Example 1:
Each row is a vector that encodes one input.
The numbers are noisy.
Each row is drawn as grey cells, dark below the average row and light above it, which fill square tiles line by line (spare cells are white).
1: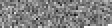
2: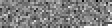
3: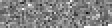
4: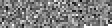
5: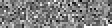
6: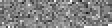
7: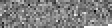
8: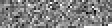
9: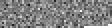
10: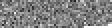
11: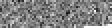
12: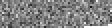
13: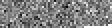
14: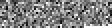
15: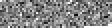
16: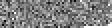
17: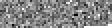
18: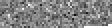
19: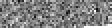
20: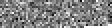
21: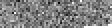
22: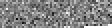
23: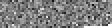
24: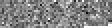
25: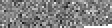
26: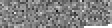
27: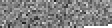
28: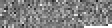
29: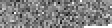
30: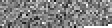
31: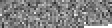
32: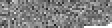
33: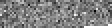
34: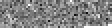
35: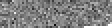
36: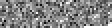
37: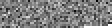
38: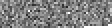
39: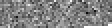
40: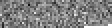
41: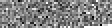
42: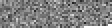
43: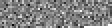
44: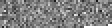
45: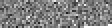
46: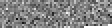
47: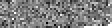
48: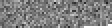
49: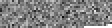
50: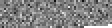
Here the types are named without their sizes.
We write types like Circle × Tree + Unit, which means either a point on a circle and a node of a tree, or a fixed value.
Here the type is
Label × Line.
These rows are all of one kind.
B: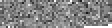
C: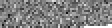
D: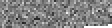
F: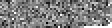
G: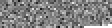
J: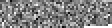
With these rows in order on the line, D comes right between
B and J.
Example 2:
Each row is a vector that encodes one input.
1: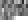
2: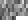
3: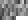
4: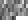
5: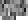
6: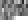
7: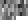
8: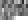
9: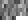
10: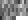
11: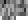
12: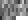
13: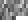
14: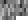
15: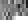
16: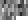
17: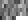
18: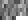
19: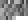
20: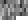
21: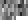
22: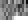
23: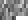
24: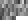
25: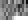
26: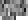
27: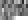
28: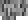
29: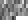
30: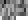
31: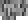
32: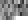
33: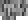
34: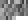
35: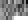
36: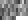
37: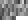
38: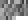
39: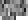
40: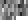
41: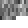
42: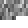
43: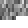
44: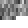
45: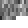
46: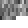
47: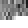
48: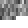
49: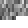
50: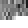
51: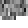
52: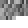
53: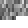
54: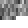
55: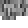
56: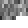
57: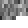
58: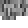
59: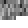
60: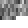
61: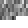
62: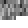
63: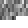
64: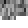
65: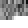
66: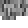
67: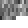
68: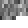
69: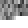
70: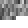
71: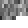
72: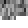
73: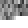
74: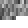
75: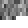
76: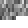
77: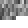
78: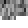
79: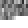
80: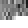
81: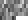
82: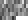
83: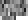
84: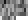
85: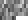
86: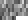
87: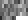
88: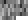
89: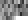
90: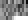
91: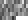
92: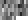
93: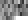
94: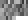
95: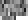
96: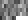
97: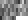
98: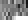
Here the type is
Line8 + Line10.
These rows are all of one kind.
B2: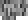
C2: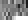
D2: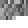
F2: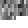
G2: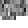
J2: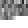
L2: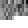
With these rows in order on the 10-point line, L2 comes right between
C2 and D2.
